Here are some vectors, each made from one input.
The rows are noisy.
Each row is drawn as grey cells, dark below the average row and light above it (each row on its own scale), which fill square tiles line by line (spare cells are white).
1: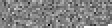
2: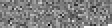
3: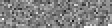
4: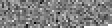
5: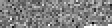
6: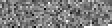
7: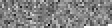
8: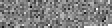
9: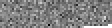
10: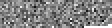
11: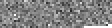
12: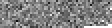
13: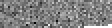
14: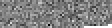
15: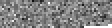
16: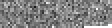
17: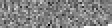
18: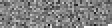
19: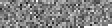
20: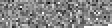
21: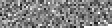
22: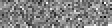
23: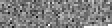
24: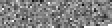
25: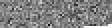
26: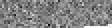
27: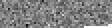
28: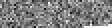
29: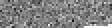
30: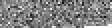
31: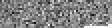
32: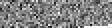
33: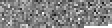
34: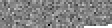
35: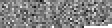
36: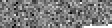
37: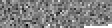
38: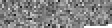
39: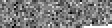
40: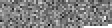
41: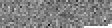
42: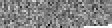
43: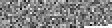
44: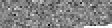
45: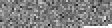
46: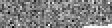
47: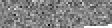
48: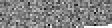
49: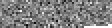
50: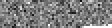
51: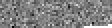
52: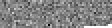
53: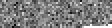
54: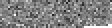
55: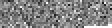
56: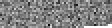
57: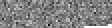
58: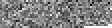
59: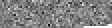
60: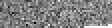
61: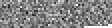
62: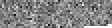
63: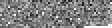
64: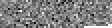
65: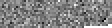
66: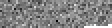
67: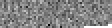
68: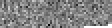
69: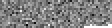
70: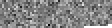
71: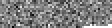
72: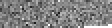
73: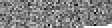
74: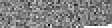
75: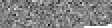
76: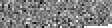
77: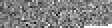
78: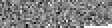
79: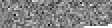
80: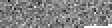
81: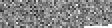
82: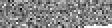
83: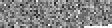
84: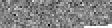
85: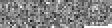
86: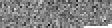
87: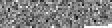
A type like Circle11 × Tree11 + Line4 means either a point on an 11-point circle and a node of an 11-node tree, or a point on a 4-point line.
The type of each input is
Circle8 × (Tree9 + Unit).
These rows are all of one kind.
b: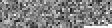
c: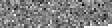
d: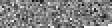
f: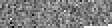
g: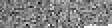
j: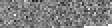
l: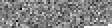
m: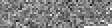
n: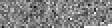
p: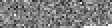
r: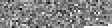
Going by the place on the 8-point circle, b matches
j and p.
